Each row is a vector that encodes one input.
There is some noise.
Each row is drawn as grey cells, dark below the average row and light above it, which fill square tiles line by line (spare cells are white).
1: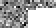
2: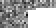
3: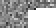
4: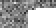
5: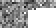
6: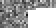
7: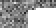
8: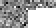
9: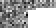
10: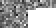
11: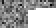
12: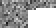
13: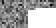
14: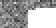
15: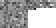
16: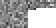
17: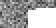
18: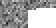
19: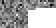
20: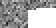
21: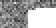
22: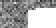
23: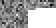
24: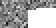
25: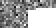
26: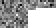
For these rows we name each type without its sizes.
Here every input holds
a point on a line.
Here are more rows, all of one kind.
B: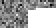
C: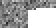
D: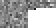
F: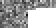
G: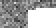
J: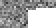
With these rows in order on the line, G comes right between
B and J.
